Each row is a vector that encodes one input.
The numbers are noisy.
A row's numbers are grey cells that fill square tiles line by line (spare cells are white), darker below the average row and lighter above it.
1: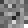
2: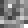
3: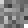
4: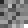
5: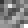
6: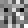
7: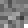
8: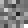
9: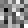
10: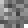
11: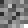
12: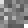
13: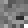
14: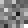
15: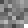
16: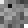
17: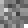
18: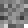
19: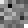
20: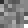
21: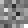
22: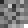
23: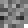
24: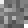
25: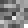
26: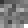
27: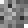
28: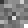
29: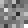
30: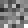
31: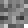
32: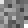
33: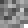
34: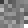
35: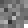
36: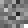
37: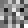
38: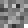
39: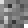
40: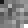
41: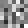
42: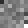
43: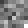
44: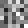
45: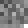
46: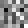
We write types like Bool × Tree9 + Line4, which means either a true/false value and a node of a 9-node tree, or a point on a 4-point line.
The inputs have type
List2(Line4).
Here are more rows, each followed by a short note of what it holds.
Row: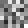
the empty list
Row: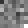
a list of two items
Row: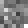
a list of one item
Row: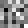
the empty list
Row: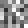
the empty list
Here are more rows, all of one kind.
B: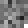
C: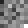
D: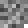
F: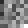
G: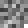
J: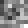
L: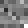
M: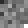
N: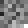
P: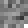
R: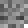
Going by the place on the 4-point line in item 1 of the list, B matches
D, G, P and R.
